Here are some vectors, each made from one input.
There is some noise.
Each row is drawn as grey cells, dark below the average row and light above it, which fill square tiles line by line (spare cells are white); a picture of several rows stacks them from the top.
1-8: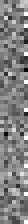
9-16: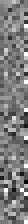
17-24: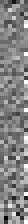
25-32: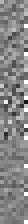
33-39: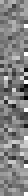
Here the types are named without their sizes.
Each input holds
a point on a line and a true/false value.
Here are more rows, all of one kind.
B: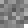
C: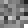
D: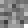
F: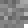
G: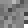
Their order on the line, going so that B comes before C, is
B, G, D, F, C.
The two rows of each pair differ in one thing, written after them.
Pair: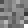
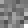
the true/false value
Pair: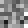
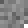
the true/false value
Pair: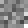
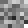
the true/false value
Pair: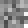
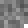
the true/false value
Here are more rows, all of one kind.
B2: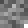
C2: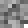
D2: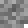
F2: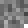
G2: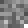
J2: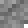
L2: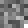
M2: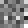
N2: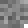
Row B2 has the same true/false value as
G2 and N2.
